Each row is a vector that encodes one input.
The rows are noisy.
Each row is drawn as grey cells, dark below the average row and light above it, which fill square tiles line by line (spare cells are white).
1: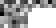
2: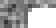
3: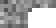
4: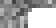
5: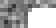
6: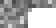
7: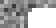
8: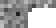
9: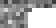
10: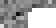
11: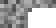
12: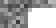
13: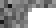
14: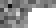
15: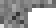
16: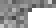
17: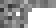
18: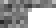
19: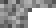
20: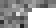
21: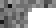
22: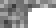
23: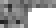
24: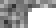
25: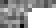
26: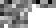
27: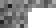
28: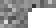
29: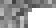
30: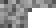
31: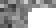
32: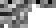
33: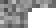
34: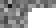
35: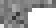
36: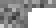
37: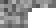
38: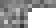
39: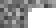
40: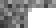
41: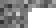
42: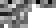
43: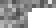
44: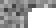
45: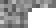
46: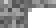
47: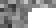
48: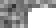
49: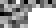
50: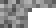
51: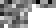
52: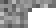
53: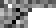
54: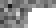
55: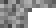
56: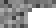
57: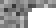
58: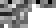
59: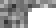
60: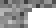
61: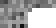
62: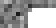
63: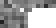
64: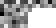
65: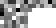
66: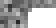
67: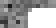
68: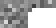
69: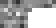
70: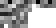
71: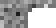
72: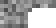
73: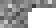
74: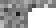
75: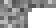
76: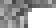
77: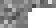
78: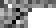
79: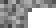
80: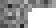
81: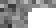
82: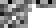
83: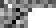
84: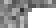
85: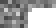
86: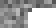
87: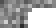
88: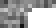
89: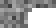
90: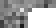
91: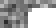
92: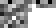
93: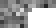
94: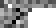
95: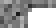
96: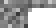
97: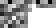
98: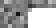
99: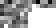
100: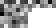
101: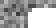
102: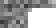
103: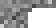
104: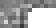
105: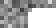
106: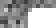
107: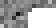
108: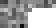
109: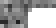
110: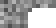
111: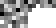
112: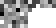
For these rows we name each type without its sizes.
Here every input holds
either a point on each of two lines, or a list of points on a circle.
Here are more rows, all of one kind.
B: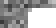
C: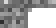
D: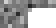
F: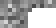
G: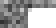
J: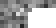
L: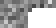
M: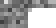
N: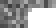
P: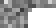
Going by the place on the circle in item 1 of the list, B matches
C, G and M.
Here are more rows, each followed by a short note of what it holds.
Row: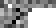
the empty list
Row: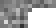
a list of three items
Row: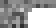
a list of three items
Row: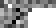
the empty list
